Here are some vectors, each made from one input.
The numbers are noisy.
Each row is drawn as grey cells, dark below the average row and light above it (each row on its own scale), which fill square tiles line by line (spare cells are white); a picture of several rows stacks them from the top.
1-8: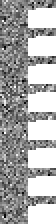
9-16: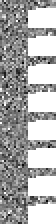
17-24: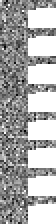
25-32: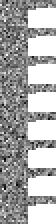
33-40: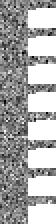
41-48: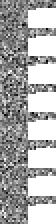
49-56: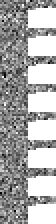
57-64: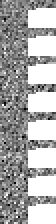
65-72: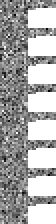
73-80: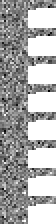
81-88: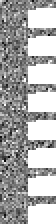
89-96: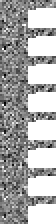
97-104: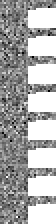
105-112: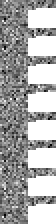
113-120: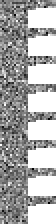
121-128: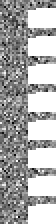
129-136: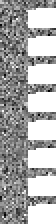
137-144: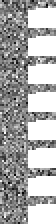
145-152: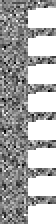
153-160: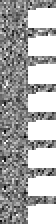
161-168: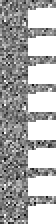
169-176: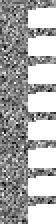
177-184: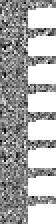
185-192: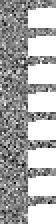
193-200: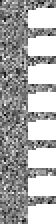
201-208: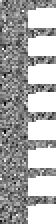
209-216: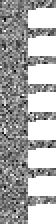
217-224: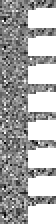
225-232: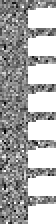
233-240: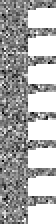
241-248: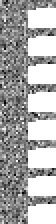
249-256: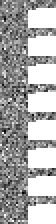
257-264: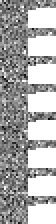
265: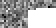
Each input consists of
either a point on an 8-point circle, a point on a 7-point line and a true/false value, or a list of up to two points on a 5-point line.
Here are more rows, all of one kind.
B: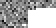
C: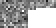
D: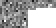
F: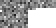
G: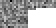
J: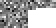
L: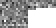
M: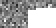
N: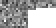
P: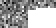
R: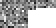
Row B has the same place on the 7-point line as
D and J.
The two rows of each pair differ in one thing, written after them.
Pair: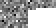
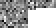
the true/false value
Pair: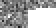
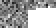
the place on the 7-point line
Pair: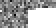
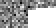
the place on the 7-point line
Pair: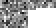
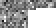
the place on the 7-point line
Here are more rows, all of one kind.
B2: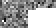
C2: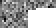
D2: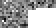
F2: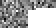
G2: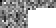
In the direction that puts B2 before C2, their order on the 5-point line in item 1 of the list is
F2, D2, B2, C2, G2.
